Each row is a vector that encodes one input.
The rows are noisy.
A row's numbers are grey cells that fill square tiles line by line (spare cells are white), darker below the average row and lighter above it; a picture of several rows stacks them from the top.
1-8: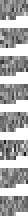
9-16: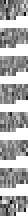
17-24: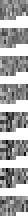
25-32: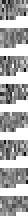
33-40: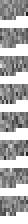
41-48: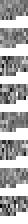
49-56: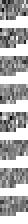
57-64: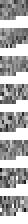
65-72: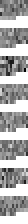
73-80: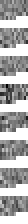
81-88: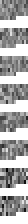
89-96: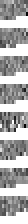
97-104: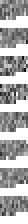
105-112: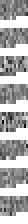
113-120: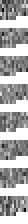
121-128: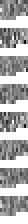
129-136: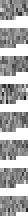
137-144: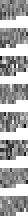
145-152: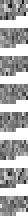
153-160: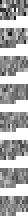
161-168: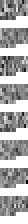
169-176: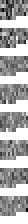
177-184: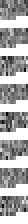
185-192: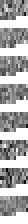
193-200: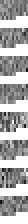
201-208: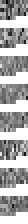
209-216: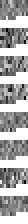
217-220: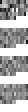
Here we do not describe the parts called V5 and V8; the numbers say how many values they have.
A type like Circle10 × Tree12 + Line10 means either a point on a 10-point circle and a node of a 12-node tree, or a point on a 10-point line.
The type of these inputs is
(Line9 + Tree7) × V8 + V5.
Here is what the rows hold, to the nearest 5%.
About 30% of them hold a value of V5. The rest hold a value of V8, together with either a point on a 9-point line, or a node of a 7-node tree.
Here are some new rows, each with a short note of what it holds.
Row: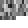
a value of V5
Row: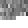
a node of a 7-node tree and a value of V8
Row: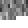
a point on a 9-point line and a value of V8
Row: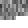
a point on a 9-point line and a value of V8
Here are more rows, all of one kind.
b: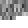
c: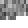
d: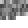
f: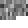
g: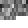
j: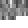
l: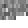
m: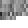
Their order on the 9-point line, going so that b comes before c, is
g, j, b, d, c, l, m, f.
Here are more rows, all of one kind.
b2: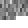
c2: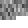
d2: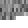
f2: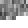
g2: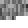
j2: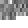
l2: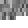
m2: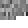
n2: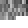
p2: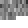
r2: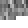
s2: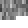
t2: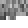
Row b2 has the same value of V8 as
j2, l2, m2 and p2.
